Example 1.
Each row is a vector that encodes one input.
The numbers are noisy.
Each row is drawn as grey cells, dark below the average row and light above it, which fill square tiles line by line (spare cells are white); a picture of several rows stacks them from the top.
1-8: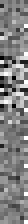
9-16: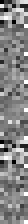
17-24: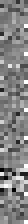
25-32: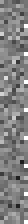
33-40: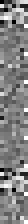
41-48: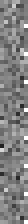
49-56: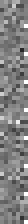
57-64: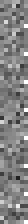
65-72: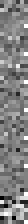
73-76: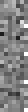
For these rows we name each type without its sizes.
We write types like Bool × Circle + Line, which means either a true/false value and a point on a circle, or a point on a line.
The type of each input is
List(Line × Line).
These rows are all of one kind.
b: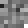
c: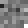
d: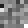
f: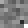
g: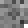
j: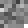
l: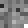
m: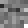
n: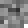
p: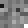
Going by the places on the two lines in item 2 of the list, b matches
c, d, g and j.
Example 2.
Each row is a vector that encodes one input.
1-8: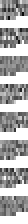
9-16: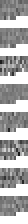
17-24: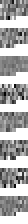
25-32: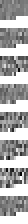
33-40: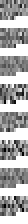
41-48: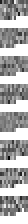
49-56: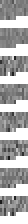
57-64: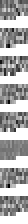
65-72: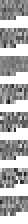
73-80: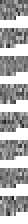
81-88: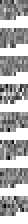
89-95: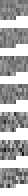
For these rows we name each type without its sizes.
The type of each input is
Bool × Label.
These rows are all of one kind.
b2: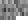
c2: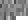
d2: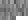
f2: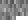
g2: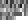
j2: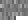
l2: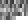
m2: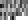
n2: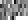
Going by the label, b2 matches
l2 and m2.
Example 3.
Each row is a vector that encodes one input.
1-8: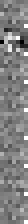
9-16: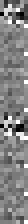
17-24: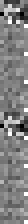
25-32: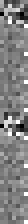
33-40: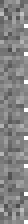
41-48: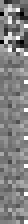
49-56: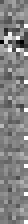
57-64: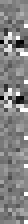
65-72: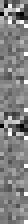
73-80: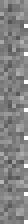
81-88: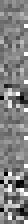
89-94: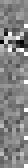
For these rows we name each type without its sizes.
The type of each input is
Line × Line + Tree + Unit.
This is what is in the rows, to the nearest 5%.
About 5% of them hold a fixed value. About 20% of them hold a point on each of two lines. The rest hold a node of a tree.
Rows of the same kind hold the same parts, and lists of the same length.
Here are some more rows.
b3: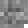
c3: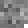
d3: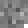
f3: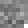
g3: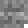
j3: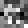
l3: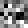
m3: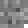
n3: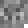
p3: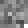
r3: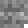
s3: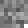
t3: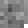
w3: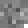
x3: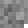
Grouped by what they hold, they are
b3, c3, d3, f3, g3, m3, p3, r3, s3, t3, w3, x3
j3, l3
n3

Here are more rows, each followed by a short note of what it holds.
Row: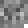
a fixed value
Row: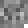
a fixed value
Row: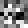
a point on each of two lines
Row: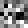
a point on each of two lines
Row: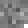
a node of a tree
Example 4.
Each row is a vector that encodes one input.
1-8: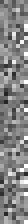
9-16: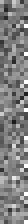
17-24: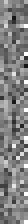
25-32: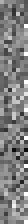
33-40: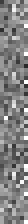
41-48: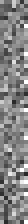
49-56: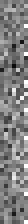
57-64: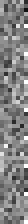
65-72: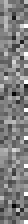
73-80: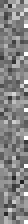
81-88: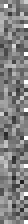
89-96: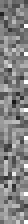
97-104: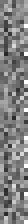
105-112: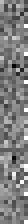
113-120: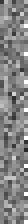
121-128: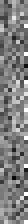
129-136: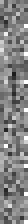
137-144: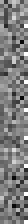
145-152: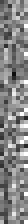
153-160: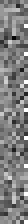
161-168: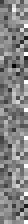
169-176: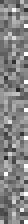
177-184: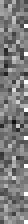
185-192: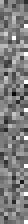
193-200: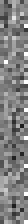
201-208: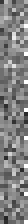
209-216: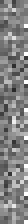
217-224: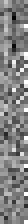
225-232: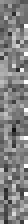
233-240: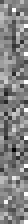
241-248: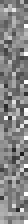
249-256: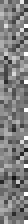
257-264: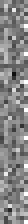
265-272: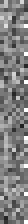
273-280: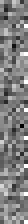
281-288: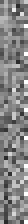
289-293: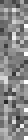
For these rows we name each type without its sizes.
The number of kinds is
3.
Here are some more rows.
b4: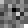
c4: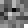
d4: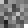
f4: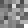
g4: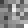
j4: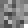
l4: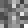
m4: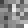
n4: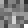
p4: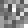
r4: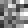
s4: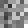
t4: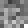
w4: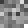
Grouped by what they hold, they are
b4, d4, j4, n4, t4, w4
c4, f4, g4, l4, m4, p4, s4
r4

